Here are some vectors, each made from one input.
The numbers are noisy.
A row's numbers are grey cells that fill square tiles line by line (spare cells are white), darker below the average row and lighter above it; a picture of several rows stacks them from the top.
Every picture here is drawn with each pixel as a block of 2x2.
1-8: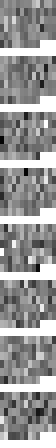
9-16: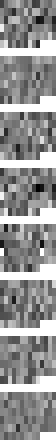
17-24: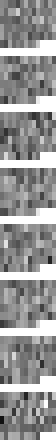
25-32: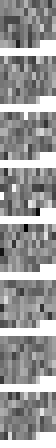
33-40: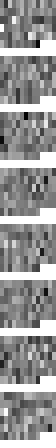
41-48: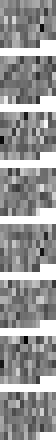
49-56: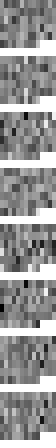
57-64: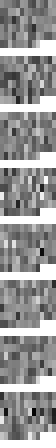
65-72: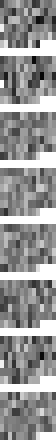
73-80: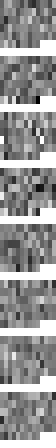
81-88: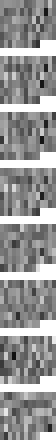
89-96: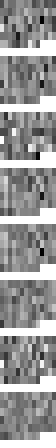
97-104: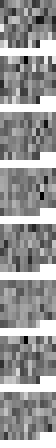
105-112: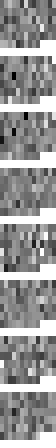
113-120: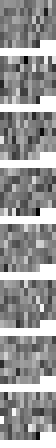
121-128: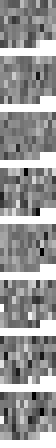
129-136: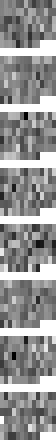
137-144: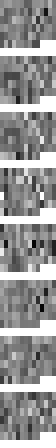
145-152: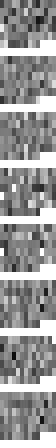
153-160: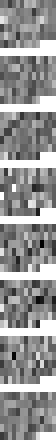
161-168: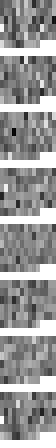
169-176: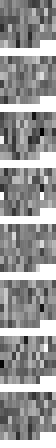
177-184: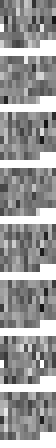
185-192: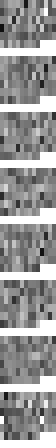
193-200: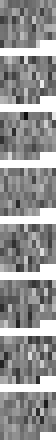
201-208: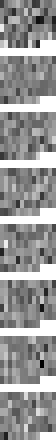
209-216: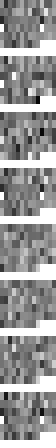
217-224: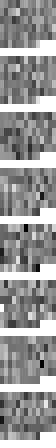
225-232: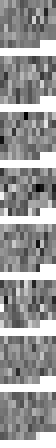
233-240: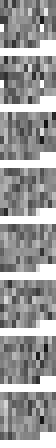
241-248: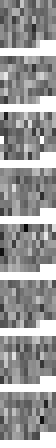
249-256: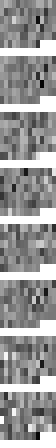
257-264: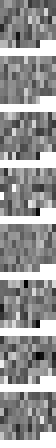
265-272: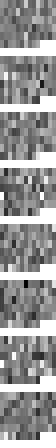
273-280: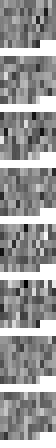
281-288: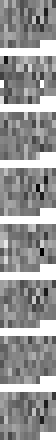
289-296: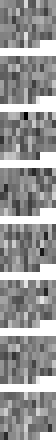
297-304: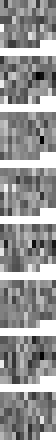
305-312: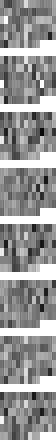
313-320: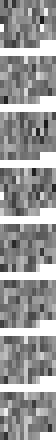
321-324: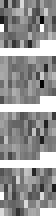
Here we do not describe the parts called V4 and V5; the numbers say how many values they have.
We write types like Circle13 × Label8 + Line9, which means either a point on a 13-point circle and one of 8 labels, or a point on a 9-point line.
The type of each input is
(Circle8 × Tree11 + V5) × (Tree10 + V4).
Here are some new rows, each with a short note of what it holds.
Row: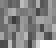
a point on an 8-point circle, a node of a 10-node tree and a node of an 11-node tree
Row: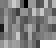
a value of V4 and a value of V5
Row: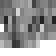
a point on an 8-point circle, a node of an 11-node tree and a value of V4
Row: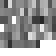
a value of V4 and a value of V5
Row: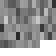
a point on an 8-point circle, a node of a 10-node tree and a node of an 11-node tree
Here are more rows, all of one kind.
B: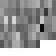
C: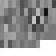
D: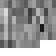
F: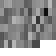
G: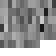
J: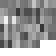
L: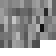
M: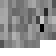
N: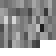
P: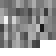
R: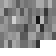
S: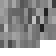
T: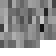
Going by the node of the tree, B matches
G and T.
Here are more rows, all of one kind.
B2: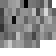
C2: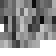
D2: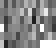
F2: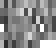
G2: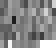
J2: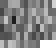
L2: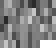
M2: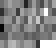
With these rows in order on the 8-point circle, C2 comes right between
B2 and G2.
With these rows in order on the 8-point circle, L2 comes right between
B2 and M2.
